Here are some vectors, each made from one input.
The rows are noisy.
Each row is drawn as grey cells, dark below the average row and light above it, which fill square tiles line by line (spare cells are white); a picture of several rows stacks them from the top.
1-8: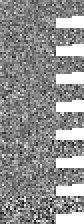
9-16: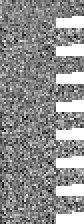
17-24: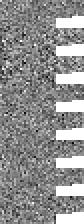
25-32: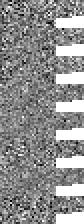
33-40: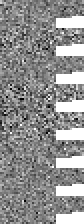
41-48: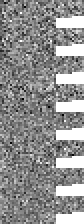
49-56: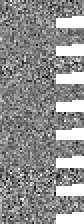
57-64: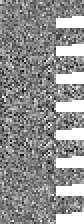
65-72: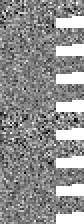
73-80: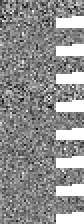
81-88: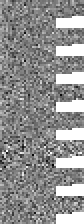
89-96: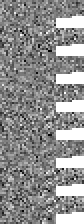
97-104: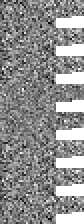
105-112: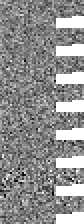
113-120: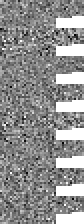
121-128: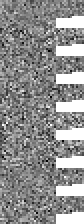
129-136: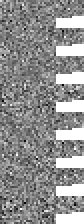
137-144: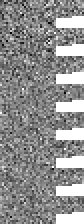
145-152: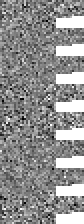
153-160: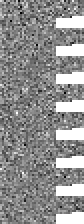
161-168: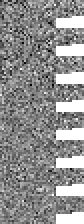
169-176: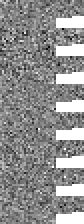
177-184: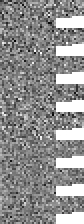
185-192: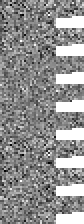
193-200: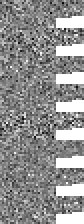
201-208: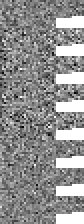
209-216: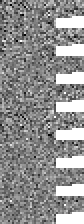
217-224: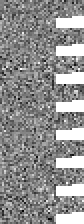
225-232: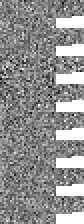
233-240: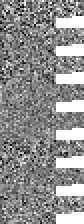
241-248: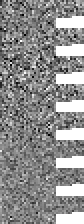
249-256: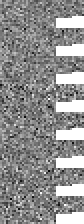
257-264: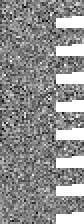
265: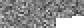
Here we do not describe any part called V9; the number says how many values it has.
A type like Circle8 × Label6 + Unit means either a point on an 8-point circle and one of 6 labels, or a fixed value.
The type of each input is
Line8 × (Line8 + V9) + List2(Line5).
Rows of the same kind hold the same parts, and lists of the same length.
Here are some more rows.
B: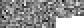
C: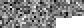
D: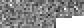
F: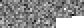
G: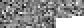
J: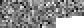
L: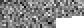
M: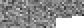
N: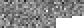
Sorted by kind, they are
B, G
C
D, F, N
J, L
M

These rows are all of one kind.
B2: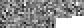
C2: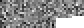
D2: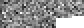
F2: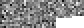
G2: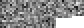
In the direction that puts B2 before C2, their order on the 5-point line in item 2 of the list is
F2, G2, B2, D2, C2.
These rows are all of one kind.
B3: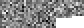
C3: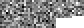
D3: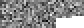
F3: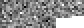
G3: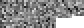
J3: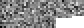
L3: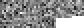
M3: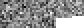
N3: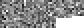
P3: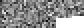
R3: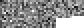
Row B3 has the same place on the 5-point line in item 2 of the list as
N3, P3 and R3.
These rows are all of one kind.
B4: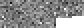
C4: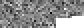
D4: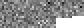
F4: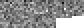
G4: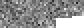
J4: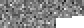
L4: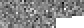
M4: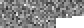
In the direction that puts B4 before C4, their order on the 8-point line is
M4, D4, G4, B4, J4, F4, C4, L4.
